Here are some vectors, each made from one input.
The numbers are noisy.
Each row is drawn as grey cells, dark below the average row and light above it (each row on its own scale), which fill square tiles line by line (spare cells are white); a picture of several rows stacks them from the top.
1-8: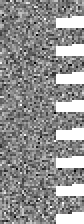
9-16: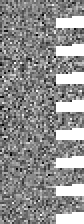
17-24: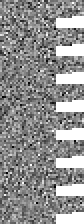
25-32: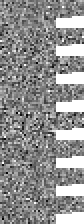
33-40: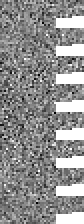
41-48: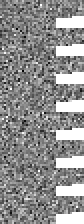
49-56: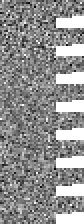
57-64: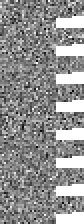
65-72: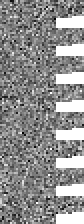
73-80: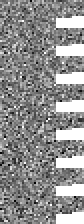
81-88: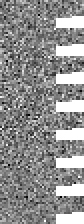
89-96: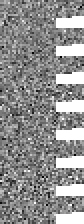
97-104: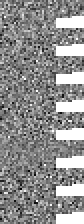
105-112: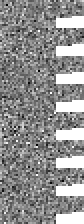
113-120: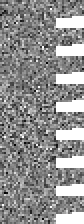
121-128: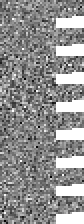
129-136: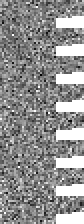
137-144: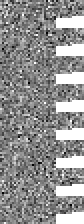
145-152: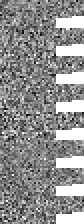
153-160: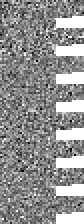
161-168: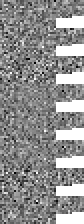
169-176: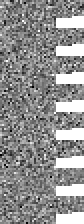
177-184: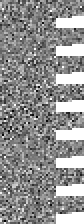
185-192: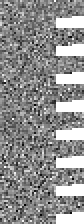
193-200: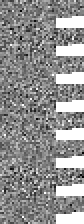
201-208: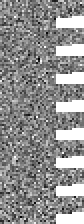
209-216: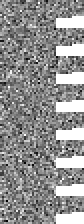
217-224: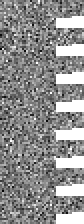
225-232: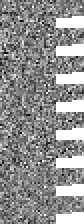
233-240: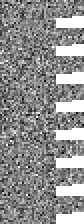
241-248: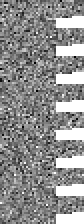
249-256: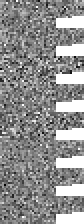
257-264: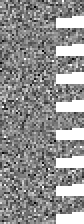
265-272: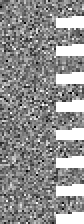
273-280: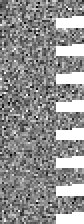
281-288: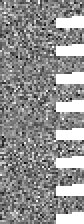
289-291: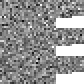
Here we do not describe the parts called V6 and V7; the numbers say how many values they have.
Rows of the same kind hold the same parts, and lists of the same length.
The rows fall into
4 kinds.
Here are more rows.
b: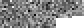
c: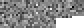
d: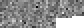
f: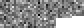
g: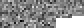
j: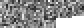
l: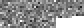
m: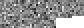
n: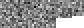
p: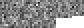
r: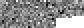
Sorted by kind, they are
b, f, r
c, l, p
d, j, m, n
g

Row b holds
a point on a 9-point line.
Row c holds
a point on a 9-point circle, a point on an 11-point circle and a value of V7.
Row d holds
a point on a 9-point circle and a value of V7.
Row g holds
a value of V6.
